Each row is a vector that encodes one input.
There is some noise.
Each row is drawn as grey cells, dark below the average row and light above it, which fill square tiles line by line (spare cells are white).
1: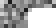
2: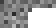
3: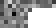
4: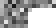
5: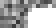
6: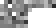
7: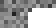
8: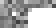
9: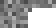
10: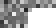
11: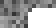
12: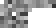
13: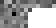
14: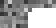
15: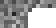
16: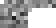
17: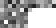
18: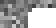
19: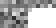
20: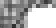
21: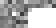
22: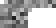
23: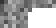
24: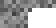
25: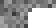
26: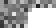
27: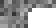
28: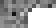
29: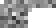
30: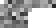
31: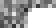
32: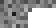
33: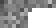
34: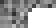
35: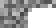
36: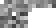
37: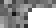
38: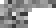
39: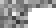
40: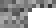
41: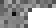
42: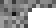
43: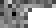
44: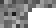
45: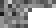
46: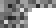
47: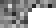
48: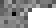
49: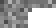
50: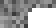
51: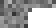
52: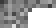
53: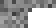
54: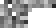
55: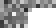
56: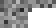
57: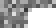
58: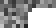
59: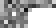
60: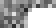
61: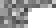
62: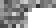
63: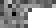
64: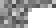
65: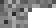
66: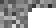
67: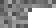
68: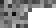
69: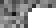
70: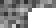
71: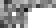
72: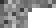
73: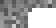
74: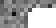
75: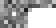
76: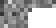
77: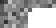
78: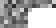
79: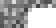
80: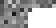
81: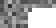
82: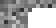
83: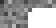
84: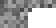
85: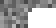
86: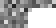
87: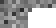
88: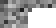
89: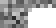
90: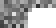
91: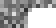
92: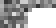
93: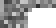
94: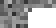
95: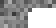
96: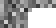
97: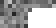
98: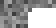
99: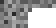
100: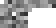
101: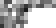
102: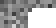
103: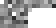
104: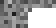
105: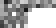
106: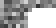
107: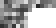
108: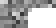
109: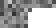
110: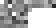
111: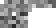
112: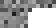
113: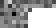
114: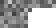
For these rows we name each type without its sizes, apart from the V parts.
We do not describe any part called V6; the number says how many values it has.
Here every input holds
either a point on a line, or a true/false value and a value of V6.
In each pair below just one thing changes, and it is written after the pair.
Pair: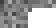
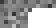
the value of V6
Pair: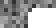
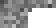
the true/false value
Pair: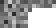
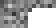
the true/false value
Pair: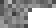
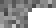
the true/false value
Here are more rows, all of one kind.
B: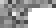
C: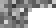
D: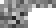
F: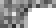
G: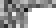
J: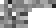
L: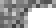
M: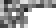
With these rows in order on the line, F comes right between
G and L.
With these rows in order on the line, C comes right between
B and L.
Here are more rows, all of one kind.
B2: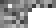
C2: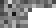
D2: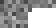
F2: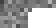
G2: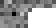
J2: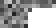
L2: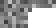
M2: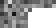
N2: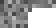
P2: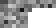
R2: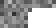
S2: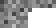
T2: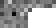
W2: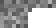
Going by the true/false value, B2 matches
G2, J2, R2 and T2.
